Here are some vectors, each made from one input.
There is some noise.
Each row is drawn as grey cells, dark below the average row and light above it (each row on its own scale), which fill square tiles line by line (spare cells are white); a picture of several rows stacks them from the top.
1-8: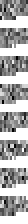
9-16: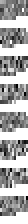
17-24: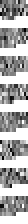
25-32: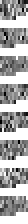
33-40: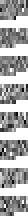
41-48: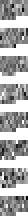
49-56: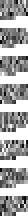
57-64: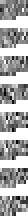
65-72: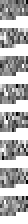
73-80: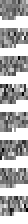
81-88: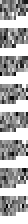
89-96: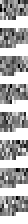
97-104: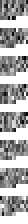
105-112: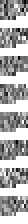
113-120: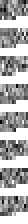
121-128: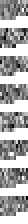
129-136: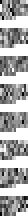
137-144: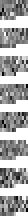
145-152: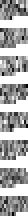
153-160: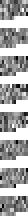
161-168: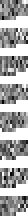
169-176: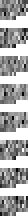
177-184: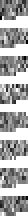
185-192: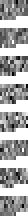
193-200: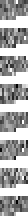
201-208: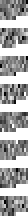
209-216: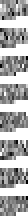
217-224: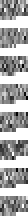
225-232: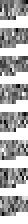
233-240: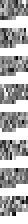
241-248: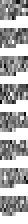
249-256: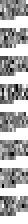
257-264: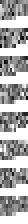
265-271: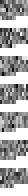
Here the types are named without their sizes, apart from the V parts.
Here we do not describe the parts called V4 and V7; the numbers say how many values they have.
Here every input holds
four true/false values, together with either a node of a tree and a value of V7, or a value of V4.
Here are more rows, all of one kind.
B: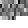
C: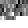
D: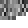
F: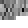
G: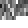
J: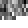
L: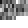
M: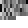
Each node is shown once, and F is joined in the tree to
L.
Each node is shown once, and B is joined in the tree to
C and M.
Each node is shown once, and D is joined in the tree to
C and L.
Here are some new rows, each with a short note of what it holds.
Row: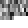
four true/false values and a value of V4
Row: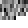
a node of a tree, four true/false values and a value of V7
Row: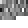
four true/false values and a value of V4
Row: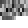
a node of a tree, four true/false values and a value of V7
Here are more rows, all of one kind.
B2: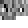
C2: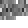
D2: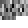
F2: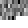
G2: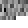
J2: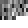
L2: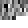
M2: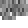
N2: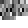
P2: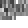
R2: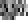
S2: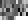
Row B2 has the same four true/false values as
C2, D2, M2 and N2.
